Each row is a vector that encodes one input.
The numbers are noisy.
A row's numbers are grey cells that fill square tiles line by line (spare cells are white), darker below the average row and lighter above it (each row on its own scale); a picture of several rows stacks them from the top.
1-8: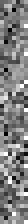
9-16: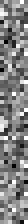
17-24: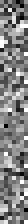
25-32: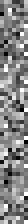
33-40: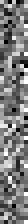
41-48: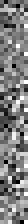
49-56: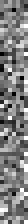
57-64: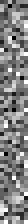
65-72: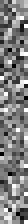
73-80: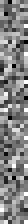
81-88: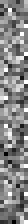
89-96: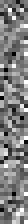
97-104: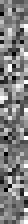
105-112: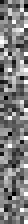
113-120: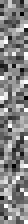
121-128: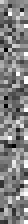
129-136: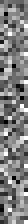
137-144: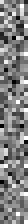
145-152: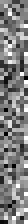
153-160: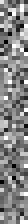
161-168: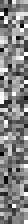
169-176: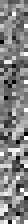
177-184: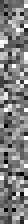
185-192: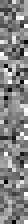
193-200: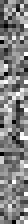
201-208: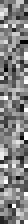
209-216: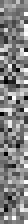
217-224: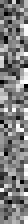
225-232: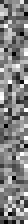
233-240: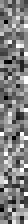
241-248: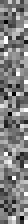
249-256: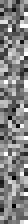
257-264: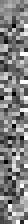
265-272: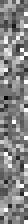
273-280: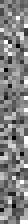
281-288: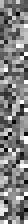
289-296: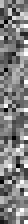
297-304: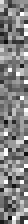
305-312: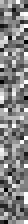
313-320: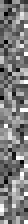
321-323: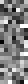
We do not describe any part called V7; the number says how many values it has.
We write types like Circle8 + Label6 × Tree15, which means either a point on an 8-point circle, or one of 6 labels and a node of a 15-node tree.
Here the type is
(Bool × Circle8 + Unit) × Line13 + Line8 + V7.
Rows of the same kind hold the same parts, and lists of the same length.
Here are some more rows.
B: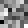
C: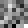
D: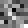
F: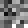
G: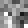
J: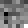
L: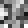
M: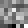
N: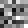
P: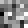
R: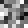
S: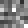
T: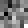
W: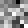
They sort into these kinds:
B, L, R
C, F, J, M, S, T
D, N, P
G, W

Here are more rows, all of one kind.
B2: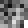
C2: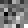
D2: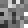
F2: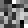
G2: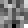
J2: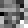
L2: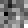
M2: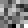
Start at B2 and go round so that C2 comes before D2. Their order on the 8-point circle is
B2, M2, F2, G2, C2, D2, J2, L2.
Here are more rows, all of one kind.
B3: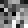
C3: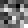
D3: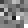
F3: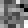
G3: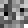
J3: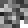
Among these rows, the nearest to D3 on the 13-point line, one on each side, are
B3 and G3.
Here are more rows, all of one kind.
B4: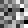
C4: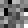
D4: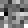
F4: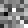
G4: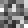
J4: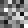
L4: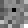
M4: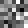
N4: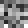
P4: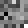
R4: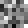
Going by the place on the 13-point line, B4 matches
D4, F4, M4 and N4.
